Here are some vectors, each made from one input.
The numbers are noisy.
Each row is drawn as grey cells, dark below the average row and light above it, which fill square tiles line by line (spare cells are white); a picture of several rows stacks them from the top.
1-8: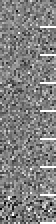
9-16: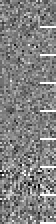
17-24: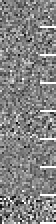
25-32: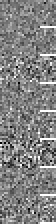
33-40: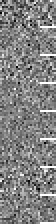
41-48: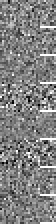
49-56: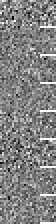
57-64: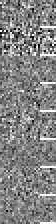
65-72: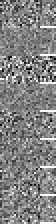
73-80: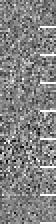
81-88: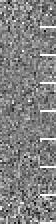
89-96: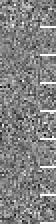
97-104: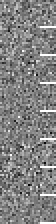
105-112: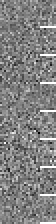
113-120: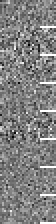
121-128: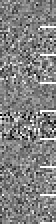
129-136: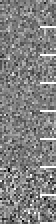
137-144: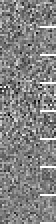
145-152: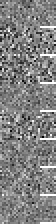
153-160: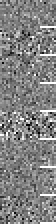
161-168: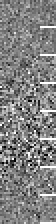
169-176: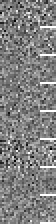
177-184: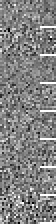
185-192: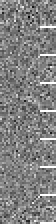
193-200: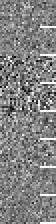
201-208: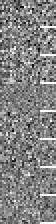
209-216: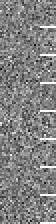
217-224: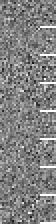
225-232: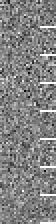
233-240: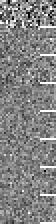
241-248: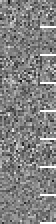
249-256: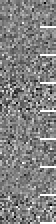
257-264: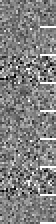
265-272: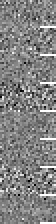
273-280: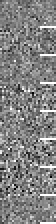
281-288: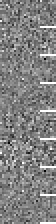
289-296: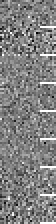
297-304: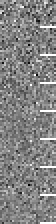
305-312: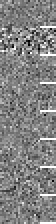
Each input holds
either a point on a 13-point circle, or a list of up to two points on a 9-point line.
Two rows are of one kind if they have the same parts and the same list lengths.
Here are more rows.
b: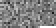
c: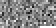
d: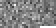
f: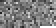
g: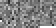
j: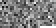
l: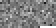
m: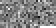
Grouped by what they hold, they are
b, d, g, l
c, f
j
m

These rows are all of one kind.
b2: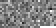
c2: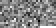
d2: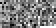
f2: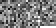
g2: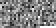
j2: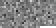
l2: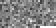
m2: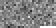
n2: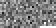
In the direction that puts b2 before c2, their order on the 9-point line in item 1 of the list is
b2, c2, l2, m2, j2, d2, n2, g2, f2.
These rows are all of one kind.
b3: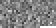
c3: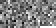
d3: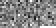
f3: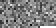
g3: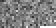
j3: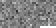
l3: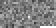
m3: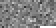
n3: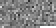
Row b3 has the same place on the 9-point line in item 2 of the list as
j3, l3 and m3.
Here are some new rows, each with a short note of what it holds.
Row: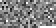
the empty list
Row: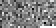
the empty list
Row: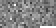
a point on a 13-point circle
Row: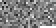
the empty list
